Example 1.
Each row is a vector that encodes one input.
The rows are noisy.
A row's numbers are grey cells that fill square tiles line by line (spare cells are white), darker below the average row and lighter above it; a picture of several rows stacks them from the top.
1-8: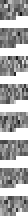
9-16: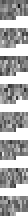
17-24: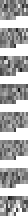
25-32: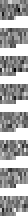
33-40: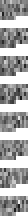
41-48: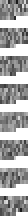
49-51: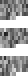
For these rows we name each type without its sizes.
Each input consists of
four true/false values.
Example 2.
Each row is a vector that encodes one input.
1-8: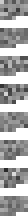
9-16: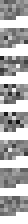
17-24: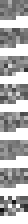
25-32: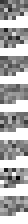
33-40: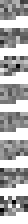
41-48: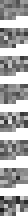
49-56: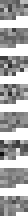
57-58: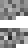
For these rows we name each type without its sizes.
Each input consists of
a point on a line.
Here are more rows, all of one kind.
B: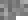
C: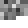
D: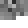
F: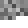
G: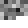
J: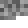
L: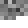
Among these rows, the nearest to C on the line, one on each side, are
F and G.
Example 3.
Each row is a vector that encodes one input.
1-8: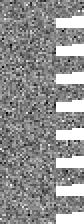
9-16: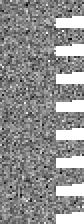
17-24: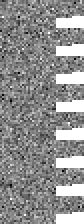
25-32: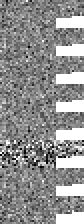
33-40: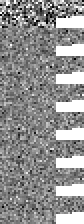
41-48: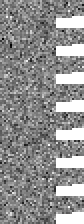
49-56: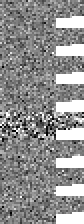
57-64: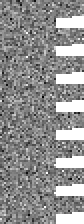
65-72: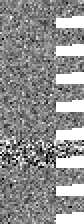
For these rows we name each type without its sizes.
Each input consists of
either a point on a circle, or a fixed value.
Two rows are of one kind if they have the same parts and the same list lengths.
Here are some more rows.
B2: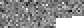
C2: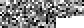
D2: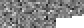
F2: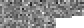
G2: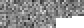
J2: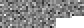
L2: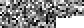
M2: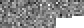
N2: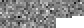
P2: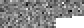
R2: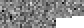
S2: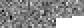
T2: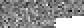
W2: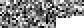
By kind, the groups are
B2, D2, F2, G2, J2, M2, N2, P2, R2, S2, T2
C2, L2, W2

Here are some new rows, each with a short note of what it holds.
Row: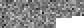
a point on a circle
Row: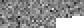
a point on a circle
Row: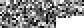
a fixed value
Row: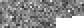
a point on a circle
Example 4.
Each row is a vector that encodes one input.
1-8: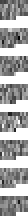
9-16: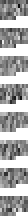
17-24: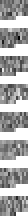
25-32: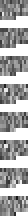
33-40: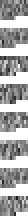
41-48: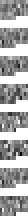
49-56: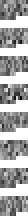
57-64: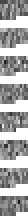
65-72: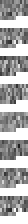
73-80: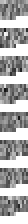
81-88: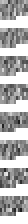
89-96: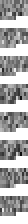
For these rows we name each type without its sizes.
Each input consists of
four true/false values.
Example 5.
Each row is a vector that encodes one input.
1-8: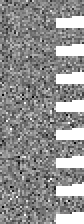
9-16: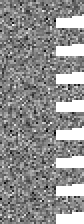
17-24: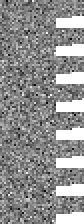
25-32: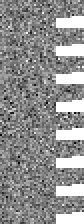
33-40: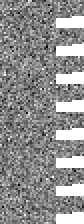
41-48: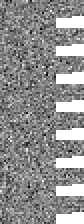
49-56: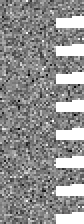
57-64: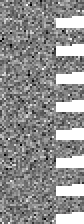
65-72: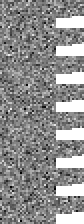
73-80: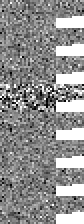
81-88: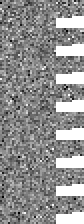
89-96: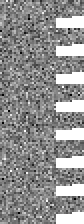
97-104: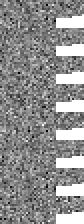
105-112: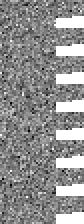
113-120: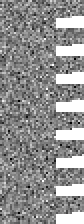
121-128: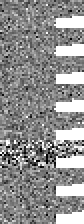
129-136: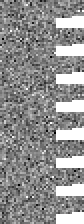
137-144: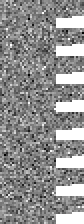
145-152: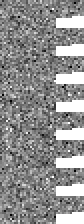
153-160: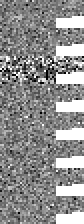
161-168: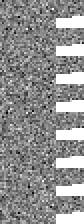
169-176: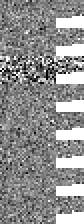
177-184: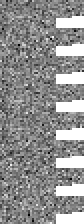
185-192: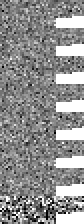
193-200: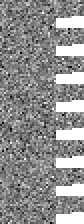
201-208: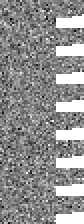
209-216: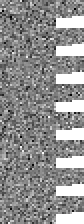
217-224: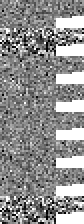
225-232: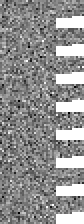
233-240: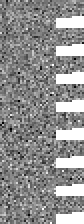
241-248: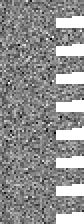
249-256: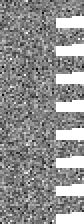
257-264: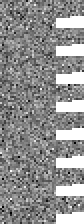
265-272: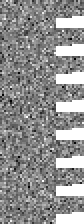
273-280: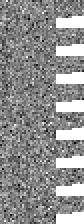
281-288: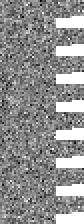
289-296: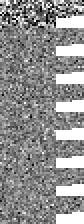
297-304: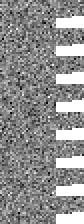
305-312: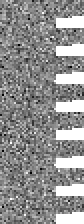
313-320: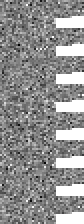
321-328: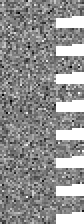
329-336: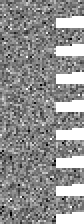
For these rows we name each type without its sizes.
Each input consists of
either a point on a circle, or a fixed value.
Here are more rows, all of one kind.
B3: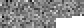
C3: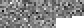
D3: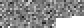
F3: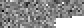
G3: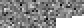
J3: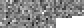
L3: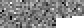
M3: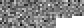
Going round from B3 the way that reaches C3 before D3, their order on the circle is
B3, M3, C3, L3, G3, J3, D3, F3.
